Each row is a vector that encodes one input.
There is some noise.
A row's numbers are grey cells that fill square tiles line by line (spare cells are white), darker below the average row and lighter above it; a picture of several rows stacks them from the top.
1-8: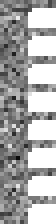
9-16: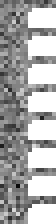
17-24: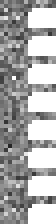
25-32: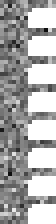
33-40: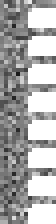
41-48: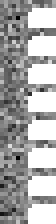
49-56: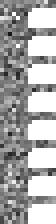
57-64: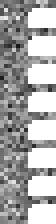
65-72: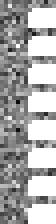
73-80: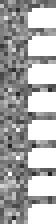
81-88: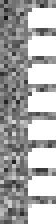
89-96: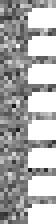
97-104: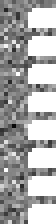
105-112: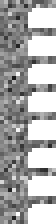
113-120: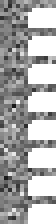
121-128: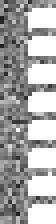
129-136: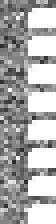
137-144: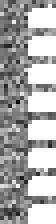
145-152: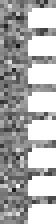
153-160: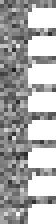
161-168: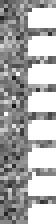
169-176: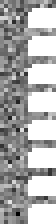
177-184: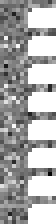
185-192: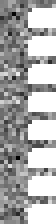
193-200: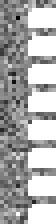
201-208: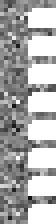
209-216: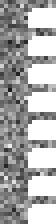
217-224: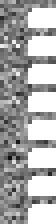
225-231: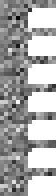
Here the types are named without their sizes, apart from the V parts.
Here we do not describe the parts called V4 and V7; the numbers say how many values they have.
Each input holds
two labels, together with either a fixed value, or a label, a value of V4 and a value of V7.
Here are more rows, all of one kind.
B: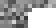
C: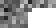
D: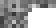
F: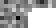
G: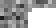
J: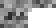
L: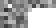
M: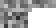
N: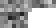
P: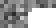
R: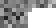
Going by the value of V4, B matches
C, J and R.
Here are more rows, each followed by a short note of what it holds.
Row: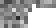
three labels, a value of V4 and a value of V7
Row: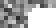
three labels, a value of V4 and a value of V7
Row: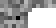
three labels, a value of V4 and a value of V7
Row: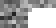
three labels, a value of V4 and a value of V7
